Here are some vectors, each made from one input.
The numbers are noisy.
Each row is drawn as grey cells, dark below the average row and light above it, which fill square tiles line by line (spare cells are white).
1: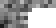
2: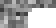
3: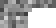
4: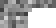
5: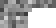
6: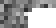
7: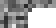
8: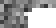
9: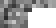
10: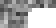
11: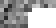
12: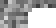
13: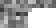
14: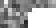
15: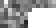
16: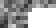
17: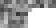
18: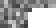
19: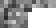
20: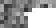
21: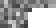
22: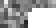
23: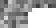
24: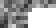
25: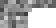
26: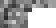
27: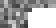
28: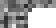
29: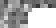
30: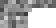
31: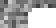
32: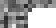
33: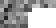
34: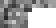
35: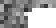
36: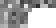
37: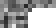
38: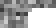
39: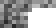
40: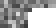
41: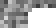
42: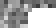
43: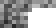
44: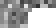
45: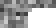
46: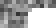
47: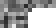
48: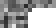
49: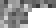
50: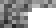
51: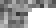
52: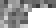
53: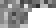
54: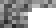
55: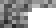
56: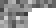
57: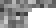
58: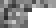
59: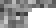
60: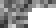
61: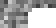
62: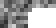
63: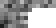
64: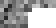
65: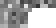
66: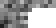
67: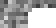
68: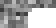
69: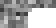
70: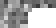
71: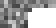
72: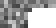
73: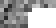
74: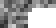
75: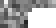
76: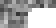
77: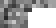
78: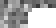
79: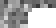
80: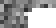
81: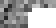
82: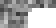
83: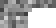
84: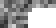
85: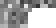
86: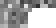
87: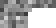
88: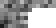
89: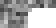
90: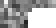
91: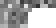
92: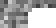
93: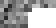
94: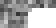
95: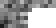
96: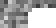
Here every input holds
either a point on a 6-point line, or a point on a 9-point line.
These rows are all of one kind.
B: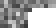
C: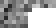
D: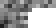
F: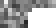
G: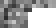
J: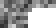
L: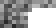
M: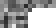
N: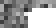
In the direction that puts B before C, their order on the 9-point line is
F, B, G, C, N, L, D, J, M.
